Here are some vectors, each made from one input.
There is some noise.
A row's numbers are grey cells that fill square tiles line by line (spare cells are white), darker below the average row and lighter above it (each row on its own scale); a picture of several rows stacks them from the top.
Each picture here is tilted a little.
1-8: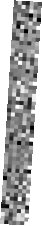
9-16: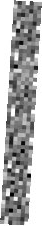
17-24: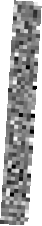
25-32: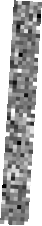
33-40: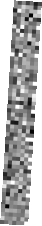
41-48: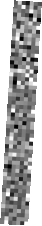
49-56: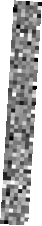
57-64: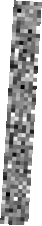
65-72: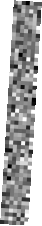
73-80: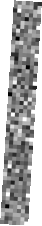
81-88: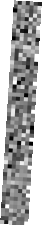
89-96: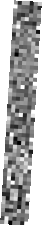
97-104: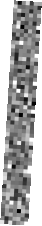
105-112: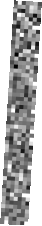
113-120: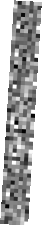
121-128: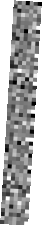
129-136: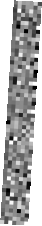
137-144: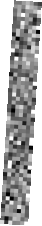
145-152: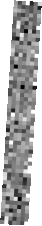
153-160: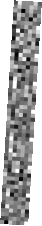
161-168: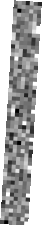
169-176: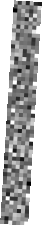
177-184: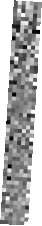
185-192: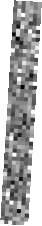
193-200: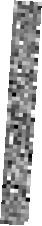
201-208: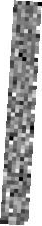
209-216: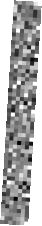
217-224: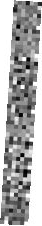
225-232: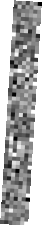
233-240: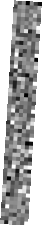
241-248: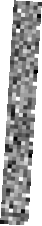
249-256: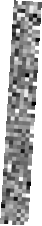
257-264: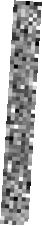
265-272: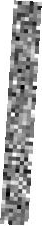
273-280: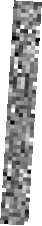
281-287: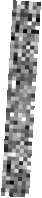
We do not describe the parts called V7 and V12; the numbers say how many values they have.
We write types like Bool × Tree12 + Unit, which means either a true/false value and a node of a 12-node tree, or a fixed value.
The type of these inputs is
Bool × Bool × Bool × Bool × Circle9 + Unit + V7 × V12.
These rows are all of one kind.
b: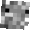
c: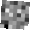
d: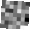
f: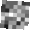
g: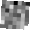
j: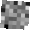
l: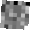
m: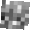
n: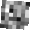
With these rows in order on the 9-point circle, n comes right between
b and m.
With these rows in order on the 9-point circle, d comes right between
f and g.
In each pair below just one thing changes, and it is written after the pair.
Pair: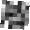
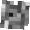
the value of V7
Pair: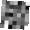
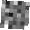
the value of V7
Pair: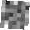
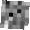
the value of V12
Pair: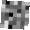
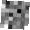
the value of V12
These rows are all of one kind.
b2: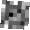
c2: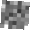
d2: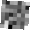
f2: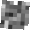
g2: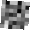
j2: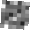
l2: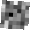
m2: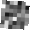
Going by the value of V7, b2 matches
c2 and j2.
